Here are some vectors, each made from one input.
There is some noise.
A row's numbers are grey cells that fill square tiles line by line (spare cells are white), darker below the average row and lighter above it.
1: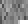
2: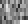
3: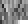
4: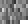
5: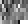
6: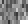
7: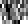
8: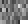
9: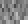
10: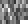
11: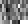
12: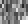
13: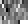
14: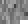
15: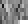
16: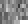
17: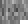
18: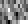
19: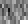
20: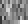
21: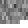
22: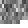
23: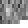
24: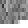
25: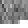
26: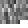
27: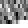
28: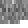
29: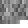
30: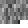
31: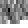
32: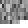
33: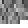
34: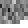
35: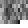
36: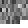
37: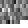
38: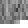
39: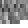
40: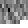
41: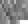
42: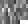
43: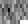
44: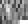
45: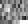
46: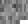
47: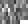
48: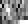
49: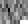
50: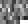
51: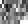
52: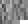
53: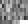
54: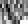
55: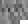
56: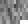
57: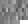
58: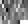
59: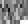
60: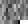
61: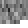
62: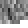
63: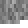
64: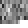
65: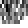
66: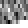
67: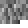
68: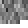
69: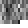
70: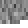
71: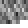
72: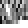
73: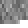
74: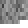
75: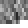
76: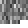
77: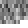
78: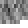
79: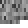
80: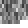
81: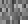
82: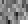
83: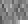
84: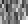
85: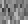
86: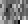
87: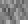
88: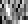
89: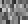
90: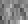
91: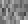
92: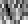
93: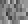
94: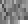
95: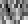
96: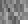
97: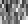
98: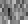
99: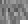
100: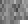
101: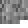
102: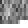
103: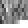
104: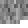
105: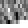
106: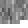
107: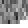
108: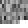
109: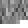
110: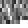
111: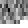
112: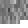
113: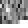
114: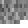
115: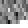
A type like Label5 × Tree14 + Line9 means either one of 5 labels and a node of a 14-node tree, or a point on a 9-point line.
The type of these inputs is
Circle10 × Line10 + Line6.
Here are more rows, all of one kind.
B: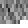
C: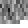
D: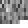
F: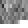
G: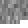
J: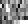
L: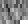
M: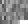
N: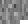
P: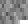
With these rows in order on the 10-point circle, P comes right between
F and M.
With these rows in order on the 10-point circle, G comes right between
M and N.
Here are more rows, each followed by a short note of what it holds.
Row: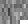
a point on a 10-point circle and a point on a 10-point line
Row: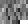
a point on a 6-point line
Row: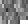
a point on a 6-point line
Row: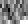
a point on a 10-point circle and a point on a 10-point line
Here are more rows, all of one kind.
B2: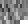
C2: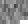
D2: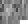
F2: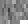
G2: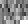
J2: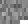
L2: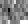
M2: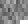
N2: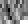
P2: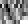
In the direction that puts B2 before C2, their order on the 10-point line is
P2, B2, C2, M2, N2, F2, J2, D2, G2, L2.
